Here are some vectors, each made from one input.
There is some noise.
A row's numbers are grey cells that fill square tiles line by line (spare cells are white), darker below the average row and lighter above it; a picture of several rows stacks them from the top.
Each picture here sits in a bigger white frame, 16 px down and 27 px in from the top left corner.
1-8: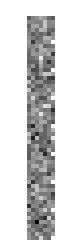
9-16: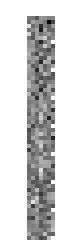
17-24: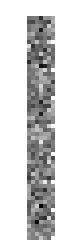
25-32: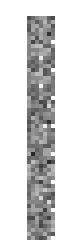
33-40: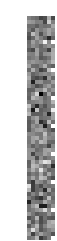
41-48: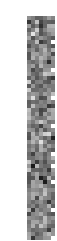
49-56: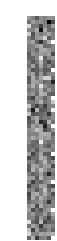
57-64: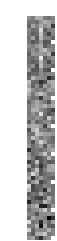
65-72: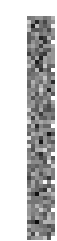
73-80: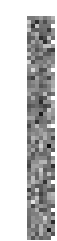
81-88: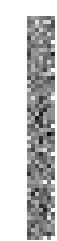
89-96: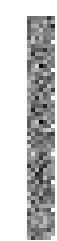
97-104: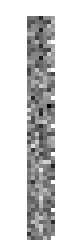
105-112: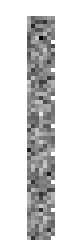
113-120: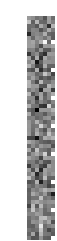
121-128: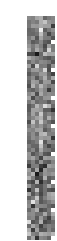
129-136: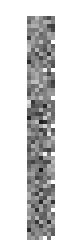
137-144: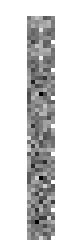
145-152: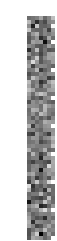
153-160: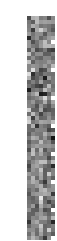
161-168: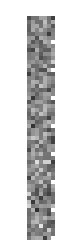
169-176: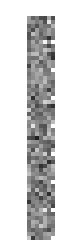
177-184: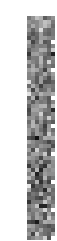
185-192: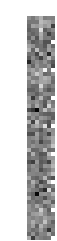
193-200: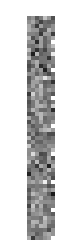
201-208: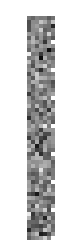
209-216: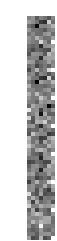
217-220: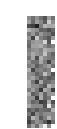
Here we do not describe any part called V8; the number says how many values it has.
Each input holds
either a point on a 16-point line, or a true/false value and a value of V8.
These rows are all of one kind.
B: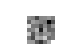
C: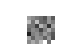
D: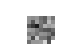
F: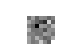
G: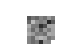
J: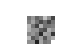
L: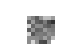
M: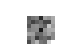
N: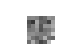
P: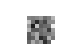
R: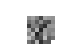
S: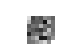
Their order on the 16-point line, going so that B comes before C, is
R, M, N, G, B, L, J, F, D, C, S, P.
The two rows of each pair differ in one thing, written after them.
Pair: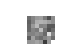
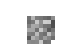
the value of V8
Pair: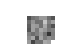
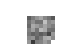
the true/false value
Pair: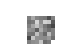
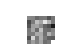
the true/false value
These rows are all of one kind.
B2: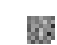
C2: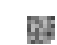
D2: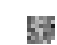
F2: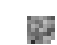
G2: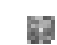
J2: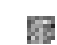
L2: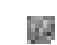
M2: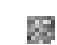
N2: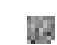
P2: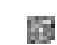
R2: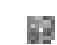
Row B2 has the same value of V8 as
L2 and N2.
